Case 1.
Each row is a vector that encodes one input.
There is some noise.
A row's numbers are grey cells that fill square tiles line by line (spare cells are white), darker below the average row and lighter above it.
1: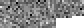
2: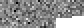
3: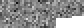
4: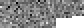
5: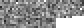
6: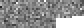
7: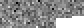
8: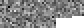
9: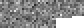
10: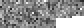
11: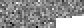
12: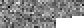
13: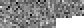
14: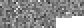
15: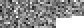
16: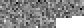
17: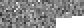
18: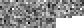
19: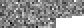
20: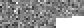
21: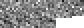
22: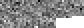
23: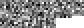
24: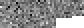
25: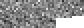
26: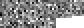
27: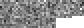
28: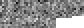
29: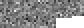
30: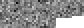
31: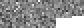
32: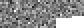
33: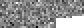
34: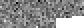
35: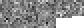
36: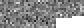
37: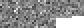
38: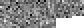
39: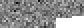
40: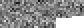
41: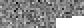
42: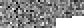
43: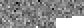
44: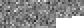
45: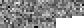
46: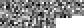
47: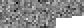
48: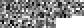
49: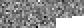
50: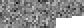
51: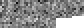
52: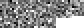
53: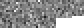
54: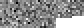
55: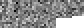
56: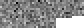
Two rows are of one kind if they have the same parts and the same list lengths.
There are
3 kinds of row.
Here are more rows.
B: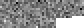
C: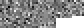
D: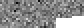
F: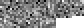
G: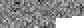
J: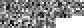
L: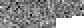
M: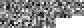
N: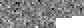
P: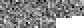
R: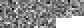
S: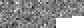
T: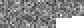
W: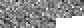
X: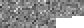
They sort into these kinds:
B, D, F, G, L, N, P
C, R, S, T, W, X
J, M

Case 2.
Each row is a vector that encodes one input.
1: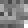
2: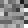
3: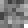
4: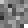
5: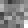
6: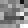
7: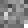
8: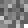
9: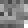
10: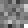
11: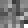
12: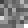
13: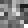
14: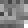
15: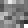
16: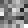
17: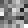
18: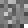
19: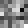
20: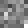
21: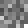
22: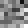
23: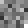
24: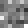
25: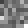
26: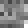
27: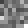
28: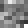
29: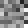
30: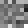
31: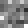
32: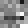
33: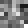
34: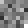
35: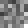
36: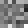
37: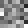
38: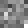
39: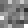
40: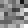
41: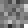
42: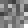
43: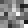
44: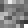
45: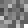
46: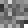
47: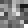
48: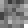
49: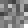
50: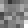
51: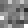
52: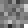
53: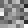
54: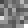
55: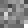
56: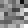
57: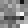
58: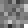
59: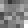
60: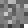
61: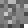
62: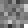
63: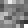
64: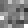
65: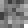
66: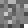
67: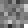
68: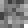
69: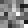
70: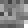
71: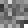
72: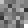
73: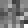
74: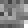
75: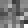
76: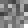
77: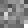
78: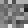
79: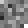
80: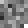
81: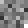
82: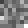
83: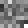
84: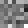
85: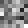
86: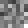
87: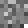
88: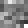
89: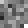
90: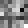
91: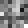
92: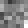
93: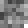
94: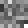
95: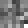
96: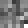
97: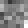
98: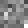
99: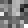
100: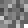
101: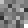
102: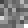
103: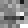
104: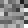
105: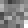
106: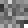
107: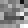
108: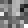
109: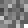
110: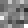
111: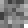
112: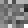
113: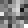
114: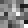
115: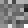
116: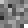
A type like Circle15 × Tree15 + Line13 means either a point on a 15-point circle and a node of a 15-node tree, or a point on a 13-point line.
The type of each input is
Bool × Bool × Bool × Bool + Line11.
